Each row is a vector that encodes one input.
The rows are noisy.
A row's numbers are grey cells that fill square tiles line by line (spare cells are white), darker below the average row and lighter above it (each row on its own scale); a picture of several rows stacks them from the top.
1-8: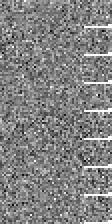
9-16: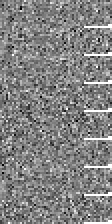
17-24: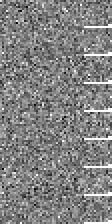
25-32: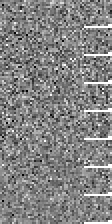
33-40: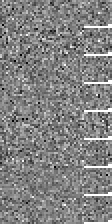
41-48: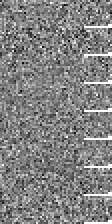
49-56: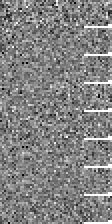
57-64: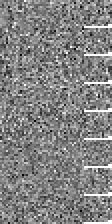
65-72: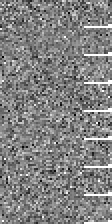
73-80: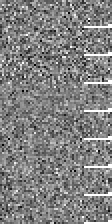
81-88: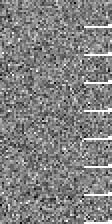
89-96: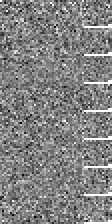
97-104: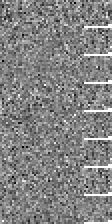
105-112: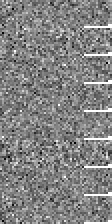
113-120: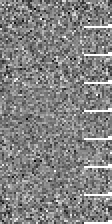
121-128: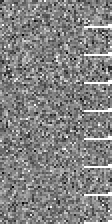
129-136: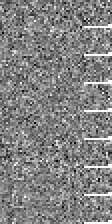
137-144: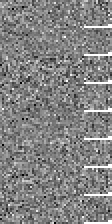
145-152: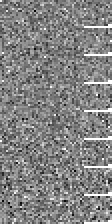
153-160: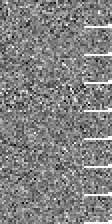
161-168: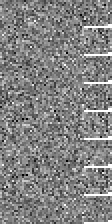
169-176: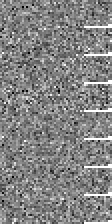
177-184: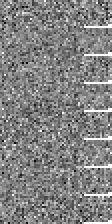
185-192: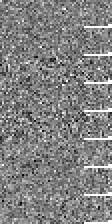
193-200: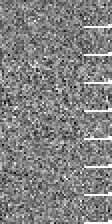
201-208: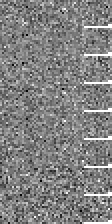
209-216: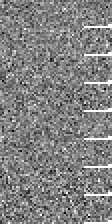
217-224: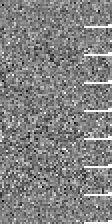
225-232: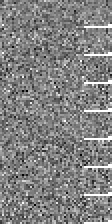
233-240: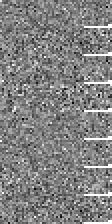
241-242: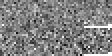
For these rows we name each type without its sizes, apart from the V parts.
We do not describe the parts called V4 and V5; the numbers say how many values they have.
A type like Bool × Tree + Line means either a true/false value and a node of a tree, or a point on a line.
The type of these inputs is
Bool × V5 + (Tree + Unit) × V4.
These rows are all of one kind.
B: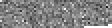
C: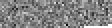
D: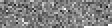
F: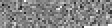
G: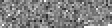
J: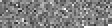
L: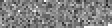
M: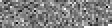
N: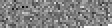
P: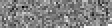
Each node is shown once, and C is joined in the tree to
J, N and P.
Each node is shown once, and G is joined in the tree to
N.
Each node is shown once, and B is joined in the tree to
J.
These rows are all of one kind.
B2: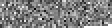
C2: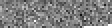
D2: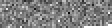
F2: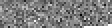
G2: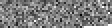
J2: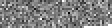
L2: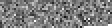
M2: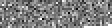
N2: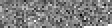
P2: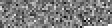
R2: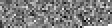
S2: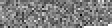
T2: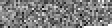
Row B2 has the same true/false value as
D2, J2 and M2.
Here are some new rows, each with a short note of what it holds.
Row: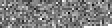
a true/false value and a value of V5
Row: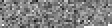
a node of a tree and a value of V4
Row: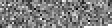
a true/false value and a value of V5
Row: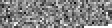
a value of V4
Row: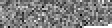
a true/false value and a value of V5
